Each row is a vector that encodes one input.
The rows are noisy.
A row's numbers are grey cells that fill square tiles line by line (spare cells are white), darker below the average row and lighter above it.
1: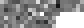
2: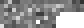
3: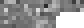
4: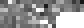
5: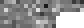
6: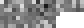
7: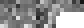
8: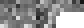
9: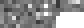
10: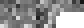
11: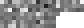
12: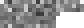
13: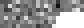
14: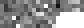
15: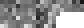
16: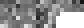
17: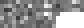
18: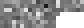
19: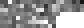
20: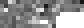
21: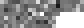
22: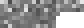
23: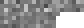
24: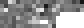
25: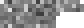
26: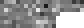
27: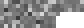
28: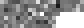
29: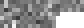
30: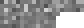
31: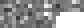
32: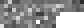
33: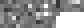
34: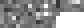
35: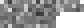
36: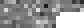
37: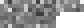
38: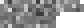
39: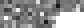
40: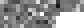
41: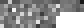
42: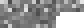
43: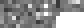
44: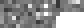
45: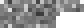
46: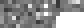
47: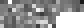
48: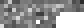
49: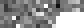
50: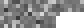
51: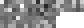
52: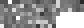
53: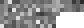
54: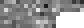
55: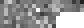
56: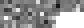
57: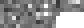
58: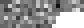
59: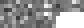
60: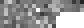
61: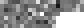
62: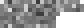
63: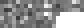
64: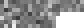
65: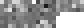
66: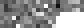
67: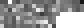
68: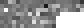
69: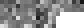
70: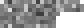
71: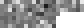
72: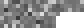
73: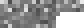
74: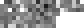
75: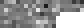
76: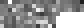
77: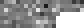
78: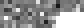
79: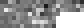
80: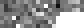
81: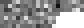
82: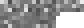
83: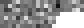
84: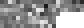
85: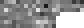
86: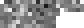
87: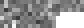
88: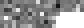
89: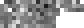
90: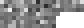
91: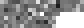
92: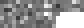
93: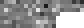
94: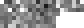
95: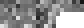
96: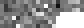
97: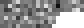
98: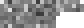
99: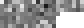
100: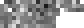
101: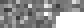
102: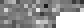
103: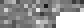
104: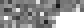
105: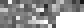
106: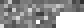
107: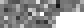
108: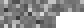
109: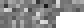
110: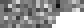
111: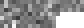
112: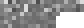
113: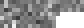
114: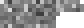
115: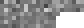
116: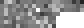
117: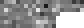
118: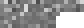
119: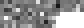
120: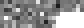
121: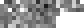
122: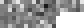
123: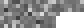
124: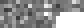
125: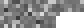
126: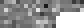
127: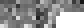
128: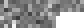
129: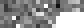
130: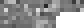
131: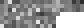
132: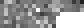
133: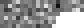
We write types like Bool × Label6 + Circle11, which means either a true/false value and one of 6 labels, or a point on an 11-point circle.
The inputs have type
Bool × Bool × Bool + List2(Line9).
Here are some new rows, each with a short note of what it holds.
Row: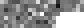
three true/false values
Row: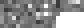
three true/false values
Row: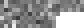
three true/false values
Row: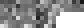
the empty list
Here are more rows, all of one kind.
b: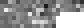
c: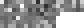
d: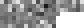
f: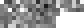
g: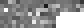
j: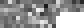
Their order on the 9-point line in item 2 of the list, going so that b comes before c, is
g, b, f, j, c, d.
